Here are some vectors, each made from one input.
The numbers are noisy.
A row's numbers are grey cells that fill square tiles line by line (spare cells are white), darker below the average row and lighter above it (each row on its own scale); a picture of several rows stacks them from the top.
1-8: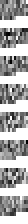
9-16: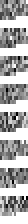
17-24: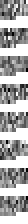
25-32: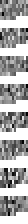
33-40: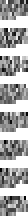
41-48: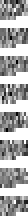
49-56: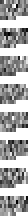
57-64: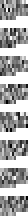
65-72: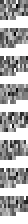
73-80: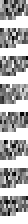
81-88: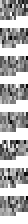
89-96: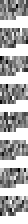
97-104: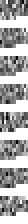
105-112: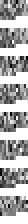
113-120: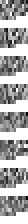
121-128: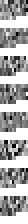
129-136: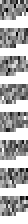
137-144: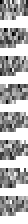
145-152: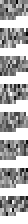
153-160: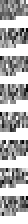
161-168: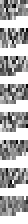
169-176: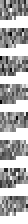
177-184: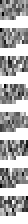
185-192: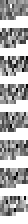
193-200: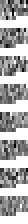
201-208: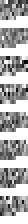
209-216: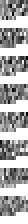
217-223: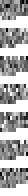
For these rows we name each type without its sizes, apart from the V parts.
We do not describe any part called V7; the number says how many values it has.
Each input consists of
a point on a line, together with either a point on a circle, or a value of V7.
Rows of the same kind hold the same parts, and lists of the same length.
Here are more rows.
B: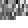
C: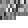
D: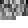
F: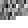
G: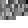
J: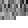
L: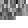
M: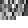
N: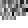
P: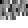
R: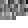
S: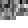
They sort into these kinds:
B, C, D, M, P
F, G, J, L, N, R, S

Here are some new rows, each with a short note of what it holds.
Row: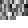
a point on a circle and a point on a line
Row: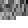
a point on a line and a value of V7
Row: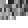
a point on a line and a value of V7
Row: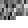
a point on a line and a value of V7
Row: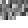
a point on a line and a value of V7
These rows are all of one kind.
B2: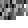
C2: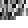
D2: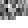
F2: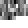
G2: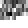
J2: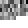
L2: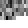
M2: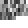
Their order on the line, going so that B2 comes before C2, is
B2, C2, J2, D2, G2, L2, F2, M2.
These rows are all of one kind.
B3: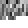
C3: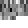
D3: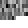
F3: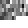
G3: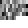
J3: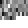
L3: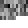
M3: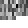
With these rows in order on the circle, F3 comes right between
C3 and M3.
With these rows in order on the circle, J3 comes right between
C3 and G3.
